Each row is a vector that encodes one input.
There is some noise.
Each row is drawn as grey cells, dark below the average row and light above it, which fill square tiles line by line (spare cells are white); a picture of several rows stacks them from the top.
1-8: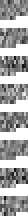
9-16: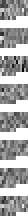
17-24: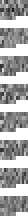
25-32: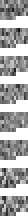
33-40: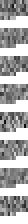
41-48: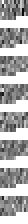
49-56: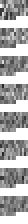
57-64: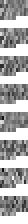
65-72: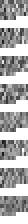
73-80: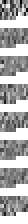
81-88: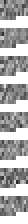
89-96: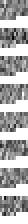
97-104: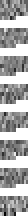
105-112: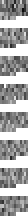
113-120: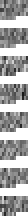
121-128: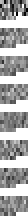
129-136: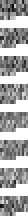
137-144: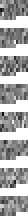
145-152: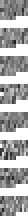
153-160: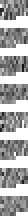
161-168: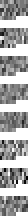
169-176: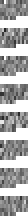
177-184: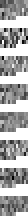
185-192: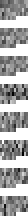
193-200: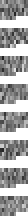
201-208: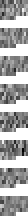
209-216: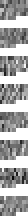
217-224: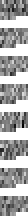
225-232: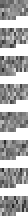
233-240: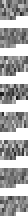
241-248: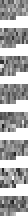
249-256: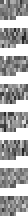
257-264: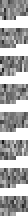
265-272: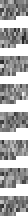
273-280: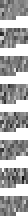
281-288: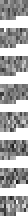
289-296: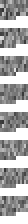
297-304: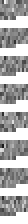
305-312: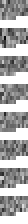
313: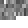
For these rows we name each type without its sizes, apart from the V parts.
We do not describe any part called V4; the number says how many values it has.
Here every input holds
a list of items, each a true/false value and a value of V4.
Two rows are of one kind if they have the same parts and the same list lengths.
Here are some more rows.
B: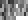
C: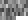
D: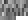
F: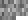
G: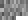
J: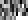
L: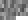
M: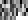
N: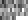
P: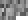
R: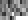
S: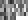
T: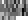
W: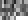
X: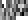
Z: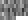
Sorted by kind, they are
B, F, G, N, P, R, S, X
C, D, L, T, W, Z
J, M

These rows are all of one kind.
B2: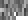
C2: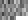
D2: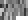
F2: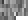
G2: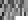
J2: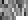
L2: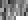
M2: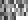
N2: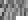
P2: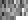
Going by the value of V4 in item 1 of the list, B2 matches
F2 and J2.
